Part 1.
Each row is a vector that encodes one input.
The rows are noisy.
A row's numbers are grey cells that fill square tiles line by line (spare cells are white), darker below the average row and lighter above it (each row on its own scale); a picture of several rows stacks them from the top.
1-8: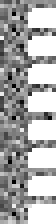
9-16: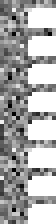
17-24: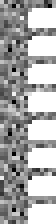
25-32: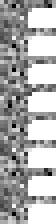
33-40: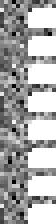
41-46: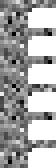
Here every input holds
one of 5 labels.
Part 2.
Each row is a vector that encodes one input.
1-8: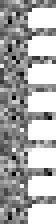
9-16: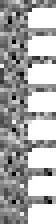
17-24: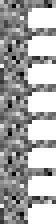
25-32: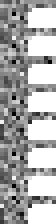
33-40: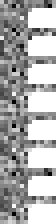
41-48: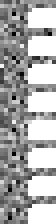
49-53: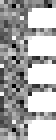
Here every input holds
one of 5 labels.
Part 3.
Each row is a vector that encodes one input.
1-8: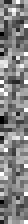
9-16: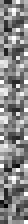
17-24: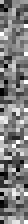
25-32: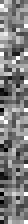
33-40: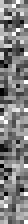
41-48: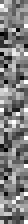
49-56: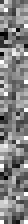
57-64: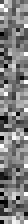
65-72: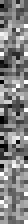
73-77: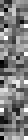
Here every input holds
a point on a 13-point line.
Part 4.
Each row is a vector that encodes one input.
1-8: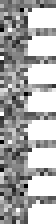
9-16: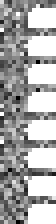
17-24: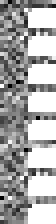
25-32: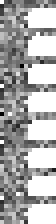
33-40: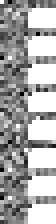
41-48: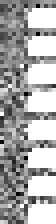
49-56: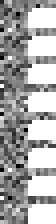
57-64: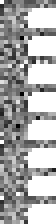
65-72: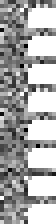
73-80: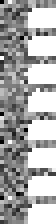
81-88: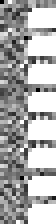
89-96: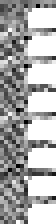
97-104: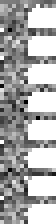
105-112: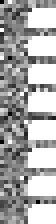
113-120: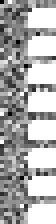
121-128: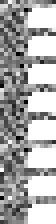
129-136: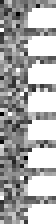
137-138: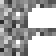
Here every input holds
four true/false values.
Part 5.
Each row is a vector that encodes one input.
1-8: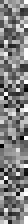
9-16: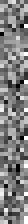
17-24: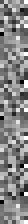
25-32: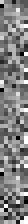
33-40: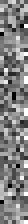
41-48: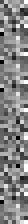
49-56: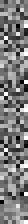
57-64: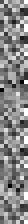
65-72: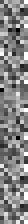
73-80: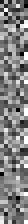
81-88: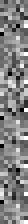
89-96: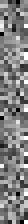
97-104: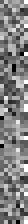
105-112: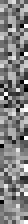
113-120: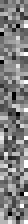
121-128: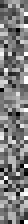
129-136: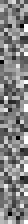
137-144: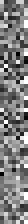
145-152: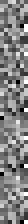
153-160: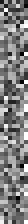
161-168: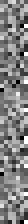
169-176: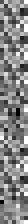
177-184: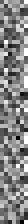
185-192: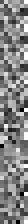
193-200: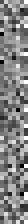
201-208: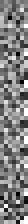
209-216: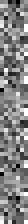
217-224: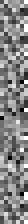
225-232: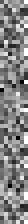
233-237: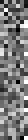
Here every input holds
one of 10 labels.
